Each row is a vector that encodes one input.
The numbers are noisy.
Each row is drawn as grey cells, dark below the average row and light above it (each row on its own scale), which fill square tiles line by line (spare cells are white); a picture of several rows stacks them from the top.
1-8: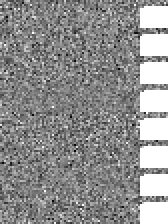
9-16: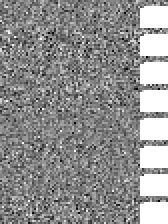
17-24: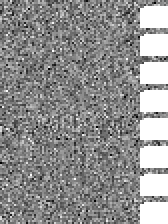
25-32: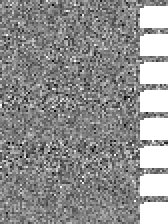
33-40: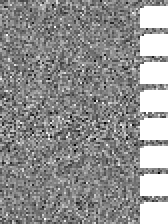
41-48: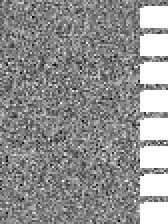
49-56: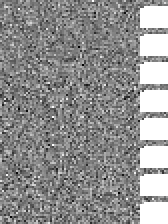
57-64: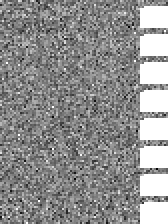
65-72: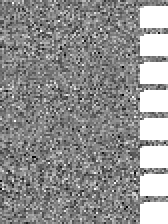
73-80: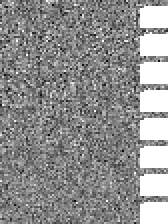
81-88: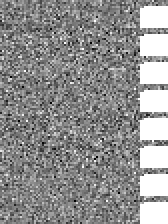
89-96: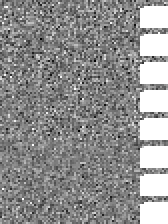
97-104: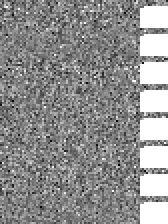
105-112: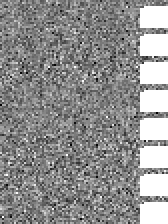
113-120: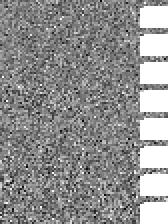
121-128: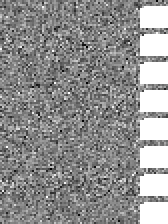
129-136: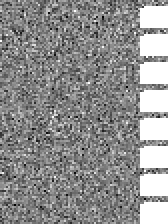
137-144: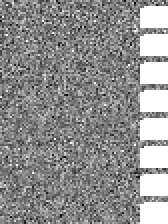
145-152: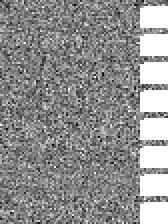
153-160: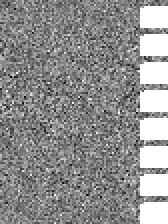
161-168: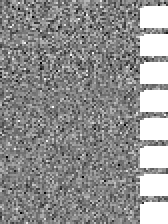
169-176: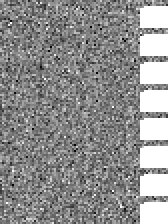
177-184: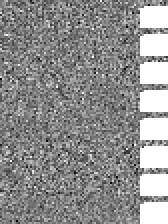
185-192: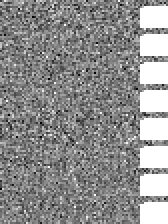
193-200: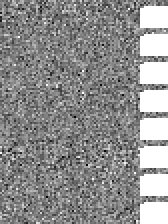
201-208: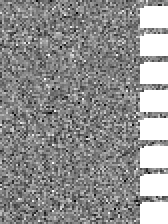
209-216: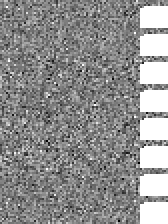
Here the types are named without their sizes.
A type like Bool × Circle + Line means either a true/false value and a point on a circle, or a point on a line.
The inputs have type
(Bool × Bool × Bool × Bool + Unit) × Line.
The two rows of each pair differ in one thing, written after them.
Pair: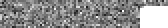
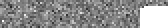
the place on the line
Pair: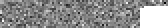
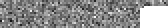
one of the four true/false values
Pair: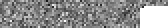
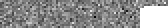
the place on the line
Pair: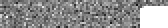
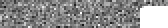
one of the four true/false values
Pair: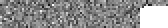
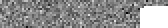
one of the four true/false values
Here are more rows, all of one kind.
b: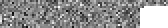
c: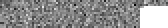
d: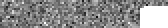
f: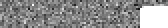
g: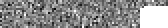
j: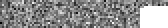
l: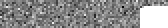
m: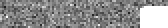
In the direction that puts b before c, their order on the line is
b, l, g, d, j, c, f, m.
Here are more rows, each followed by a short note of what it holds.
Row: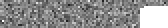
a point on a line and four true/false values
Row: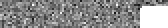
a point on a line and four true/false values
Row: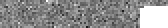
a point on a line
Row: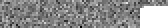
a point on a line and four true/false values
